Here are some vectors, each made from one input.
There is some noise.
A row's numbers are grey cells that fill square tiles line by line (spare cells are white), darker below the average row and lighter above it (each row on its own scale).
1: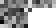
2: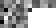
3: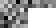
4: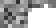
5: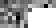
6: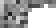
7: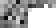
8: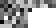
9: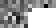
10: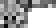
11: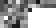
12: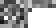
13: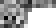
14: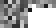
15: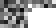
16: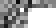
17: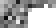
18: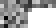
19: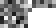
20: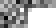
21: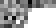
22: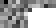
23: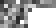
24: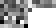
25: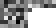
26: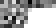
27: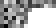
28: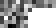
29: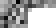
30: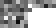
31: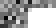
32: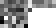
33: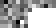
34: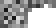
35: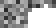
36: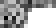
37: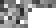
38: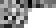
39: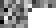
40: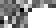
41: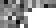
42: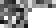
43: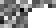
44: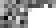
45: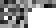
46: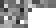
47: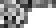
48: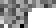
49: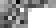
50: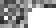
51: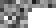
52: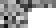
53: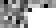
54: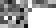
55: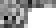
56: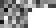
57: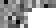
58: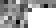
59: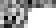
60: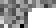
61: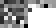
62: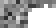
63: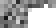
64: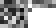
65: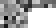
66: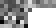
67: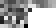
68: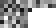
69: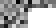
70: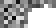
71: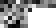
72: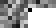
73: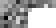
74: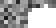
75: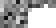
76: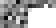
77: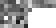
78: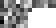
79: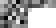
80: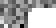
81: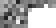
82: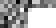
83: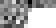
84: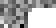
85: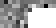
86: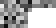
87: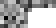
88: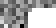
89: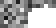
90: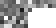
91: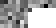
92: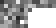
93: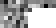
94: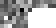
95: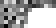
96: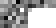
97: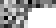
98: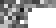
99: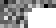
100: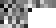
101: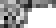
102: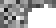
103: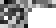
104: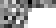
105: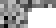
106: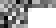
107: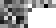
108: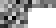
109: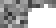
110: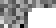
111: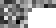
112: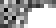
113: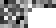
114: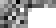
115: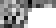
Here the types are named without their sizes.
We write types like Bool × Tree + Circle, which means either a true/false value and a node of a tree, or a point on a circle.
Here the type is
List(Circle).
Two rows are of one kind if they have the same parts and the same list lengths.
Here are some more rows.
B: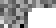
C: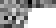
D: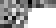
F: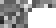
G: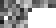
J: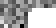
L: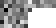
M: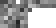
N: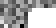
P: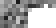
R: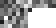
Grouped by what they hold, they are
B, J, N
C, D, P
F, G, L, M, R

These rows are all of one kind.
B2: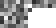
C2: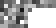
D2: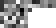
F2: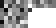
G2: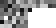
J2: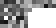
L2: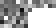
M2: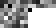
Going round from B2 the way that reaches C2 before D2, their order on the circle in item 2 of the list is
B2, M2, F2, C2, L2, G2, D2, J2.
